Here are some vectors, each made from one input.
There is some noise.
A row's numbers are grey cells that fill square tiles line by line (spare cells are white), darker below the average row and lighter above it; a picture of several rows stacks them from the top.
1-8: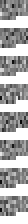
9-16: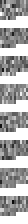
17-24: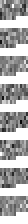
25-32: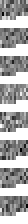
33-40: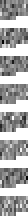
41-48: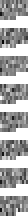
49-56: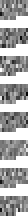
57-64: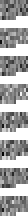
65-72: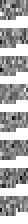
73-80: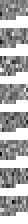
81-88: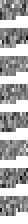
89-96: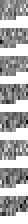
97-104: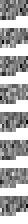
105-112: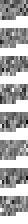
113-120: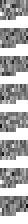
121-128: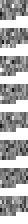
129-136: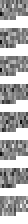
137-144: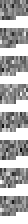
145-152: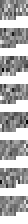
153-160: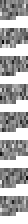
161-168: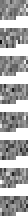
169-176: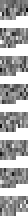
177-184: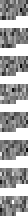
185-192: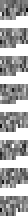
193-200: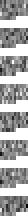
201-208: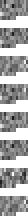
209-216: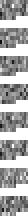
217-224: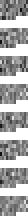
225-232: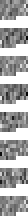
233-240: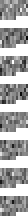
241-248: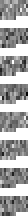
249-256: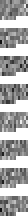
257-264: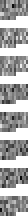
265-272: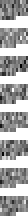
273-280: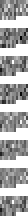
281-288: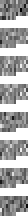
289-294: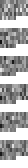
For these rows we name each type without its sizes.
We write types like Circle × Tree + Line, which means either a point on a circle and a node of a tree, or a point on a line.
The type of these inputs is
Bool × Tree.
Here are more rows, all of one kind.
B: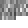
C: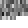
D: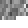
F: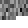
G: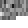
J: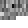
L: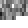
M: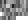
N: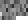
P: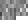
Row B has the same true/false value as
C, D, L and P.
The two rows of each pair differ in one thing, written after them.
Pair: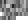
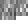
the true/false value
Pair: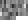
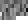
the node of the tree
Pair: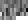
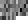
the node of the tree
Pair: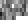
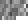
the node of the tree
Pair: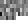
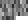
the true/false value
